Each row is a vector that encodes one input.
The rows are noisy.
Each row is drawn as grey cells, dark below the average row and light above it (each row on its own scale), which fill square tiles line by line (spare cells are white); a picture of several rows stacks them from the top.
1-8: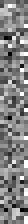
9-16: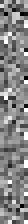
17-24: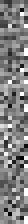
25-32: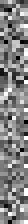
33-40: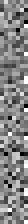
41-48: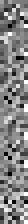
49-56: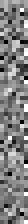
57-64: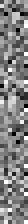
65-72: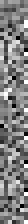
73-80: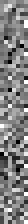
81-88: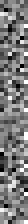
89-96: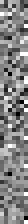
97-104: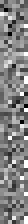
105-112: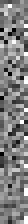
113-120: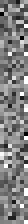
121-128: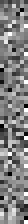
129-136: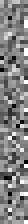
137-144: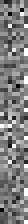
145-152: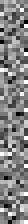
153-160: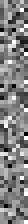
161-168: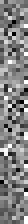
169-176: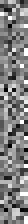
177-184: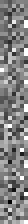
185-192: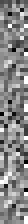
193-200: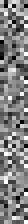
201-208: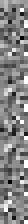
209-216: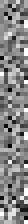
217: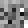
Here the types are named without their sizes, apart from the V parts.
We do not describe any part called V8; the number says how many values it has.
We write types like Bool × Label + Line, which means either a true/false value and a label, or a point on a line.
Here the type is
List(Bool × Line) × V8.
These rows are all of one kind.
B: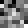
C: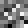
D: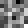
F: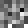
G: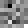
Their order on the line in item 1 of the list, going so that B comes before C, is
D, B, C, F, G.
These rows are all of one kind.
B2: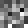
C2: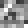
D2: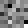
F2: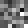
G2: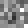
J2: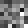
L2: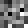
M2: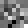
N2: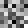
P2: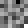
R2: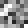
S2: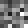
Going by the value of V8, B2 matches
F2, J2, L2 and S2.
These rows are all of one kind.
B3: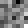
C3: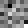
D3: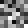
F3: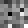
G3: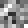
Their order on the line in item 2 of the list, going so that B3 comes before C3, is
G3, B3, D3, F3, C3.
